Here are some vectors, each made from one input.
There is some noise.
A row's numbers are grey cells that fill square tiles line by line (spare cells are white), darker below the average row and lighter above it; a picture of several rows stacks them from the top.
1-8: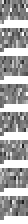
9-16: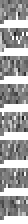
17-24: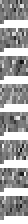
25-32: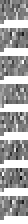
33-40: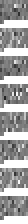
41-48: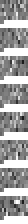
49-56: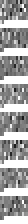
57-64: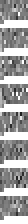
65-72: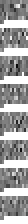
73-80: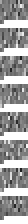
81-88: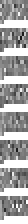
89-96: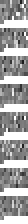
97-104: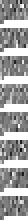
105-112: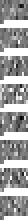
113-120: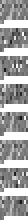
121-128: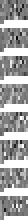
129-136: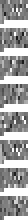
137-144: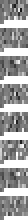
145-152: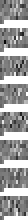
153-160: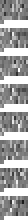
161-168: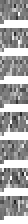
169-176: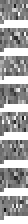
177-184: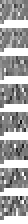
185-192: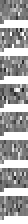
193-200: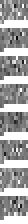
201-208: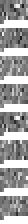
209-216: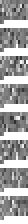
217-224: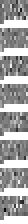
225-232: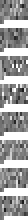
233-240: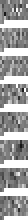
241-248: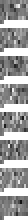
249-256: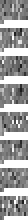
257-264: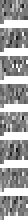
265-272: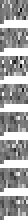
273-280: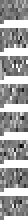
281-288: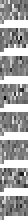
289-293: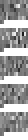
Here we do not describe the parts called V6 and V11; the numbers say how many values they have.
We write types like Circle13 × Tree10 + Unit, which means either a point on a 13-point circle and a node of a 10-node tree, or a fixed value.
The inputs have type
Bool × V6 + Line13 × V11.
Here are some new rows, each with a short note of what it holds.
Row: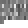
a point on a 13-point line and a value of V11
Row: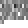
a true/false value and a value of V6
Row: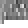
a point on a 13-point line and a value of V11
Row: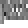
a true/false value and a value of V6
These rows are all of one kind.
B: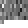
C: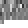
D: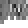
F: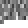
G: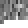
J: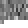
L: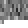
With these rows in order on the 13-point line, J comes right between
D and G.
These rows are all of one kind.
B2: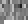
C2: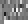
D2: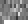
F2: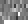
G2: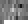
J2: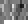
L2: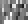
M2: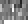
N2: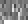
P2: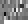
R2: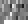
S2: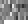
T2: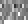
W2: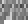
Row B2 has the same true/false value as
G2, J2 and M2.
